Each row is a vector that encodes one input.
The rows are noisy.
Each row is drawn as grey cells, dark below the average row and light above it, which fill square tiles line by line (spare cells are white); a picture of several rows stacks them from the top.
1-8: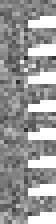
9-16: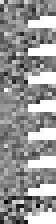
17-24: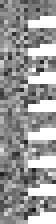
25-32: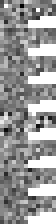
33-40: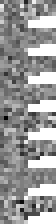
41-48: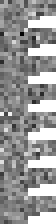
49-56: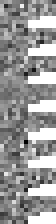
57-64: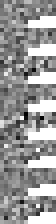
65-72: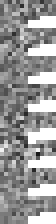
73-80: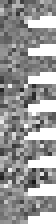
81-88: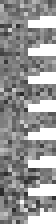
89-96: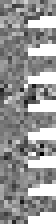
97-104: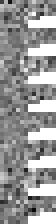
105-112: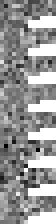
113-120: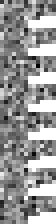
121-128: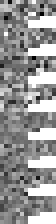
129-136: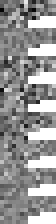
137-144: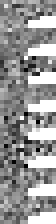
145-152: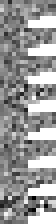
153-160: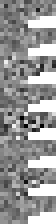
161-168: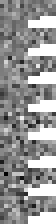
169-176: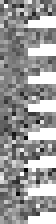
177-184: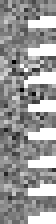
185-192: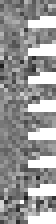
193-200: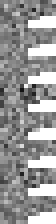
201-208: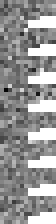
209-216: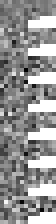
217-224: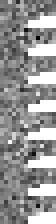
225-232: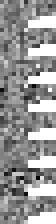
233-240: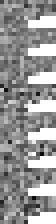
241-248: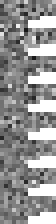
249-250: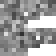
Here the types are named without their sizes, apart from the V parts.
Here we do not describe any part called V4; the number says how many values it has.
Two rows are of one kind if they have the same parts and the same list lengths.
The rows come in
3 kinds.
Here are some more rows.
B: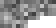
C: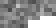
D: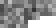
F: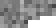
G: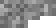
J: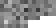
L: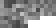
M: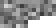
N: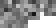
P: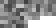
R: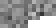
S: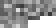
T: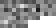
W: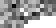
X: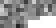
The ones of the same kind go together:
B, C, G, L, N, P, W, X
D, F, M, R, S
J, T

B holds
a node of a tree.
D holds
a true/false value and a value of V4.
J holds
a fixed value.
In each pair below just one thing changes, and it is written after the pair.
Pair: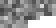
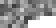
the value of V4
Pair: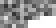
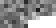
the value of V4
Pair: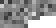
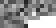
the true/false value
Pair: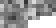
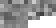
the true/false value
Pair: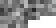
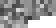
the value of V4
